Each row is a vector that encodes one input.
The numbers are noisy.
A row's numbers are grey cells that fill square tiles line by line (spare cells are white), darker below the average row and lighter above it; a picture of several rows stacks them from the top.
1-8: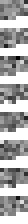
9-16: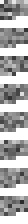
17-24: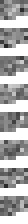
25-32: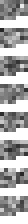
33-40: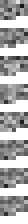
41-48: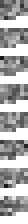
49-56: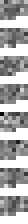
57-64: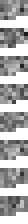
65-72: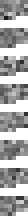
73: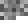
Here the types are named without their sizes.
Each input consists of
four true/false values.
